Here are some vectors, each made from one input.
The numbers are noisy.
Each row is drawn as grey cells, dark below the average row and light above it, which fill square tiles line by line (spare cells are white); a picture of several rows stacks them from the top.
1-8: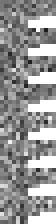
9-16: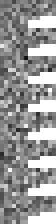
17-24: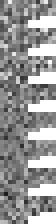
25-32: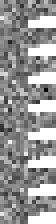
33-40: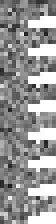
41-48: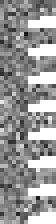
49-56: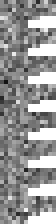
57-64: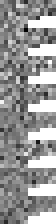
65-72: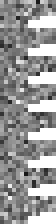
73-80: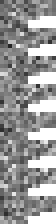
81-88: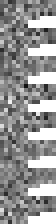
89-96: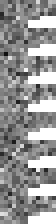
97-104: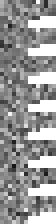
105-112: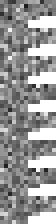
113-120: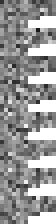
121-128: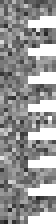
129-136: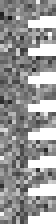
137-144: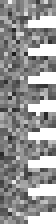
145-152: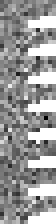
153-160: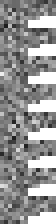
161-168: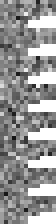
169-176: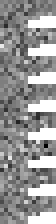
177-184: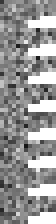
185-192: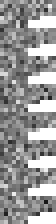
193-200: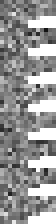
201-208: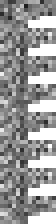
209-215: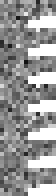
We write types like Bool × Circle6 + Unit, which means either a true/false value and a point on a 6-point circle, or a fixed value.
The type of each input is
(Bool × Bool × Bool + Unit) × Line11 + Line13.
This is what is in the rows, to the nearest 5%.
About 65% of them hold a point on an 11-point line, together with either a fixed value, or three true/false values. The rest hold a point on a 13-point line.
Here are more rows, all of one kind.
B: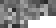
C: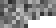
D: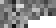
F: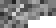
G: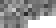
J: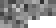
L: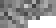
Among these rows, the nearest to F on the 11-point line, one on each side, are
C and J.
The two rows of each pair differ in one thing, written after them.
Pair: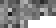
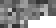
one of the three true/false values
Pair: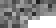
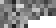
the place on the 11-point line
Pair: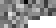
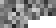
one of the three true/false values
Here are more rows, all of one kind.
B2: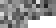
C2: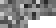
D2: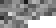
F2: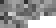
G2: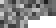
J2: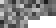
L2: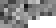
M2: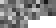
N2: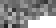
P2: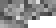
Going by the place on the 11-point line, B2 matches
C2, G2, J2 and M2.
